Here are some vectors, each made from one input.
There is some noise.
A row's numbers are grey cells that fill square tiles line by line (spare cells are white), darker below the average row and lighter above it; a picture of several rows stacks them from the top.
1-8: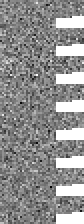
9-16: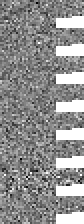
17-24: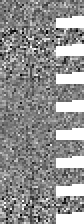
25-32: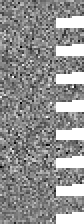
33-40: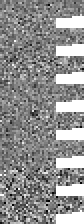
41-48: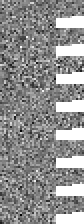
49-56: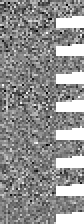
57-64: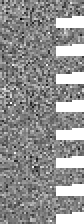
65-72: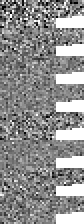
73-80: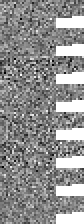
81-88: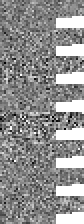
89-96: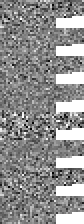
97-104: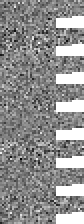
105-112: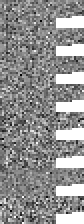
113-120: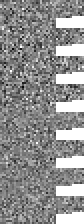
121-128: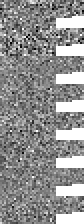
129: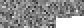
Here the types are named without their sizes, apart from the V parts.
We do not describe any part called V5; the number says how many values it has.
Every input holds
a list of items, each a true/false value and a value of V5.
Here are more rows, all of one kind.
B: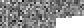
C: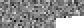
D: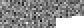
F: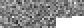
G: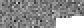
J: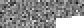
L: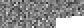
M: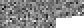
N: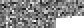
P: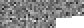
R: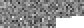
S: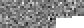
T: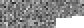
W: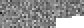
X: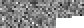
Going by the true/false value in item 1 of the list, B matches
F, N, S and T.
